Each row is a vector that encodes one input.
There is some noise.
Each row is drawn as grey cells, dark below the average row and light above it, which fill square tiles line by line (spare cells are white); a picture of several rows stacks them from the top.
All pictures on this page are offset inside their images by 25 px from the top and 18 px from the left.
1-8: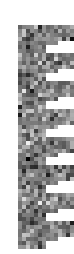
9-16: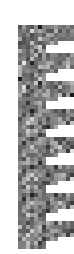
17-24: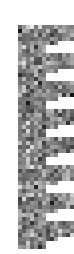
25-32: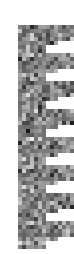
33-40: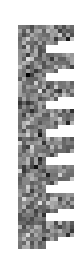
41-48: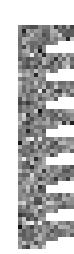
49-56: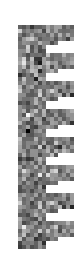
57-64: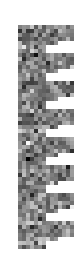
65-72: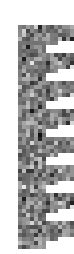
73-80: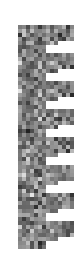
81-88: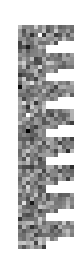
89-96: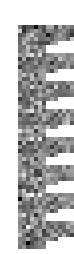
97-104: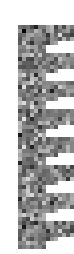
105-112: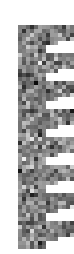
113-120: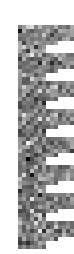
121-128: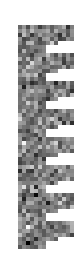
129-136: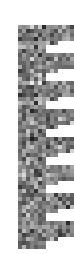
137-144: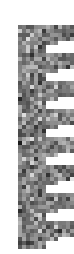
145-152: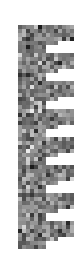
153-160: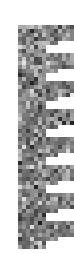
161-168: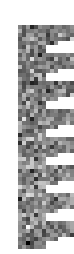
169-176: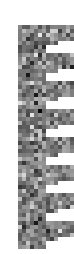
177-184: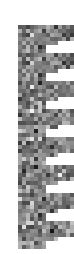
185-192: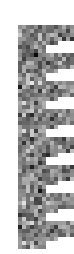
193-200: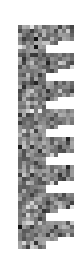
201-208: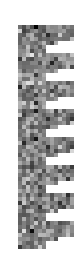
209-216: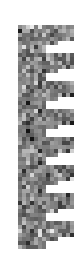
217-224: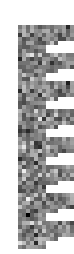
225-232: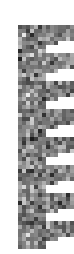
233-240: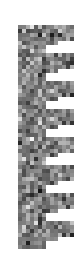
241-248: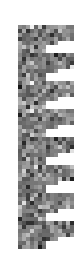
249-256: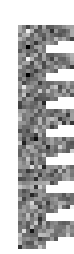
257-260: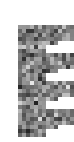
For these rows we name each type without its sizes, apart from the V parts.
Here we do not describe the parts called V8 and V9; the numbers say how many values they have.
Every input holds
either a point on each of two lines, or a true/false value and a value of V8, or a value of V9.
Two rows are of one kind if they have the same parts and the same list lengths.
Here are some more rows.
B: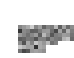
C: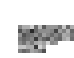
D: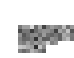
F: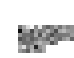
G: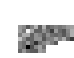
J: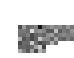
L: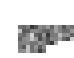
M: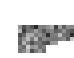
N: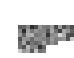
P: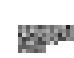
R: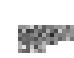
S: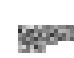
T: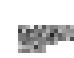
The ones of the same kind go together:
B, C, D, F, R, S, T
G, J, P
L, M, N

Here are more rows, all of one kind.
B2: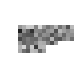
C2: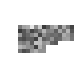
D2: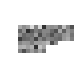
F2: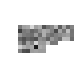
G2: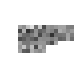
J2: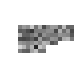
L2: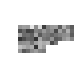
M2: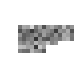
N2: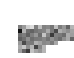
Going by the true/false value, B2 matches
G2 and N2.
